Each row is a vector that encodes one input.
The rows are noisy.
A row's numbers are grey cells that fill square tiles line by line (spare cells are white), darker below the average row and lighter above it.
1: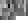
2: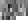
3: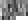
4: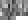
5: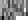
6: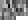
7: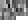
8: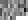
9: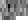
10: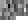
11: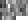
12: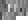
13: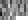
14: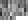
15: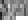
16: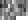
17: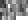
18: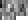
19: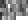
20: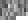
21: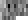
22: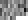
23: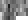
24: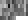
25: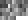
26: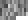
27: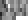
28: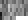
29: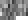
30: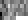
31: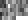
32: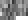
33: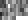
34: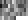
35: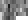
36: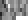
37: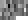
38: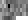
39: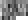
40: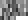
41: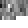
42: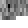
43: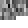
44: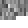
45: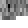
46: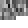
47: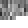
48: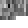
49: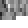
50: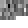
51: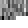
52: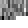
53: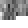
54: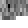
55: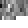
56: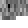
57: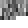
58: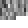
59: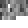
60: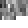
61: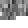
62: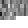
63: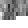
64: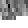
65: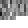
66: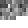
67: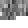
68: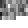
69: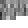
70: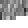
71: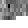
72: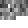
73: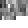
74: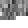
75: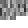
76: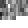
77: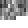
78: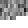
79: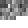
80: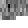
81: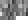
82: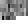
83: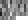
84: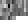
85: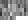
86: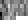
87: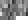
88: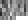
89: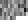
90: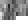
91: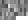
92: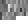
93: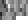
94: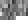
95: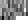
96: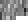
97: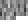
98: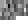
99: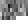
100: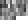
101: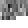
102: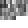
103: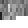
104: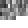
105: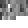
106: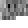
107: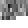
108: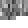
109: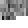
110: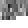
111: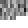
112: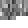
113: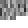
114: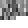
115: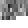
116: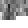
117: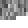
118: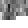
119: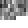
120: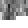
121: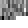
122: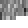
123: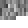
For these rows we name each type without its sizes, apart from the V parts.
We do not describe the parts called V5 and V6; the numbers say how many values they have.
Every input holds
a point on a line, together with either a point on a line and a value of V5, or a value of V6.
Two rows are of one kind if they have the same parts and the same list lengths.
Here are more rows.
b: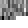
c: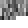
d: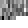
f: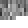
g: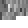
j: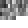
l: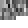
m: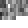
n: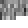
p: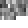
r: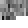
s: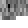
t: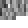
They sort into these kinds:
b, c, d, l, r, s
f, g, j, m, n, p, t

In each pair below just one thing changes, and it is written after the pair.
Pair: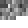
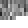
the value of V5
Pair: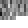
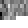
the place on one of the two lines
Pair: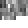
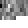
the place on one of the two lines
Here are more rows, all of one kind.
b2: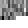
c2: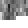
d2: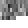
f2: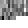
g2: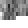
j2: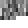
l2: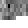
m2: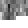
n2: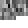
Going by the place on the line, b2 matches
j2 and n2.
